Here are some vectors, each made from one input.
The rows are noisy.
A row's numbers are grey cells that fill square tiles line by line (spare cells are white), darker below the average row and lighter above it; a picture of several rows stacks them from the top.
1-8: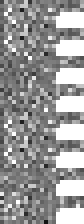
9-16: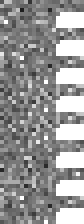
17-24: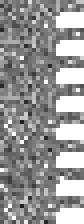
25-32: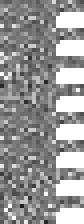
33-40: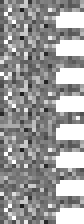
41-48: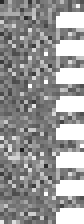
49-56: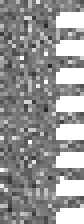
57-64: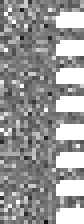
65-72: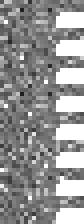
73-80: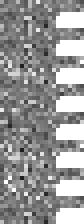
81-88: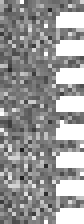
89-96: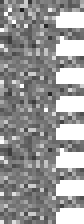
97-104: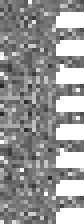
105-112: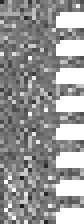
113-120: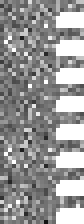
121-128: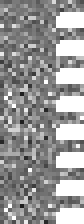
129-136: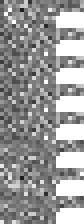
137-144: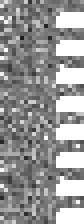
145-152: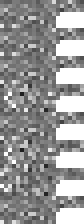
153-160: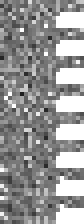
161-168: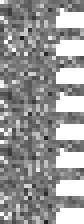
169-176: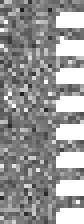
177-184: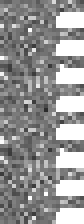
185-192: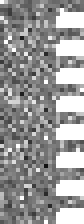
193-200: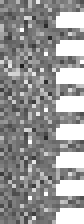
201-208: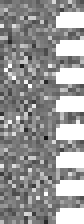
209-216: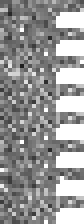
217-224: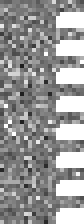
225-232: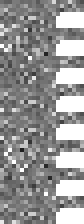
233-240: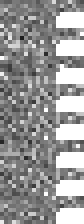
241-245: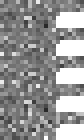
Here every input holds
a point on a 13-point circle.
